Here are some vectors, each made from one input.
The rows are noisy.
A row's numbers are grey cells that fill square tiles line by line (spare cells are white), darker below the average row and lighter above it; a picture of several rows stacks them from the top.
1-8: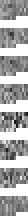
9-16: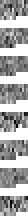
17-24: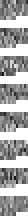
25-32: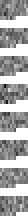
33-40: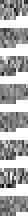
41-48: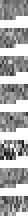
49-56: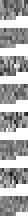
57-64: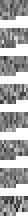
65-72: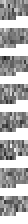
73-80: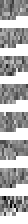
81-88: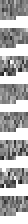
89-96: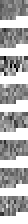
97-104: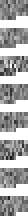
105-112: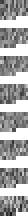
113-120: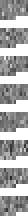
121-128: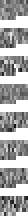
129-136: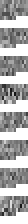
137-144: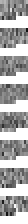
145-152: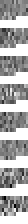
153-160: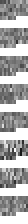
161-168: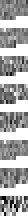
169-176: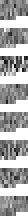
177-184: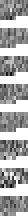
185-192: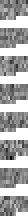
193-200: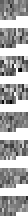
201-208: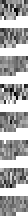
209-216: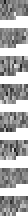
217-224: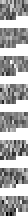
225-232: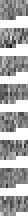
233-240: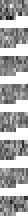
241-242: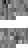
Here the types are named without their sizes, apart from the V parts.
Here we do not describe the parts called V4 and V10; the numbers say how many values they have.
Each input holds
two labels, three true/false values, a value of V4 and a value of V10.
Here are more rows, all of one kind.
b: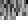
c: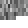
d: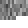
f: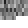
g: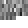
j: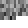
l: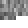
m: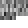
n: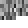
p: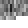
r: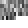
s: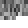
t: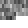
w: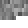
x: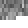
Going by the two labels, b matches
j, l, m and w.
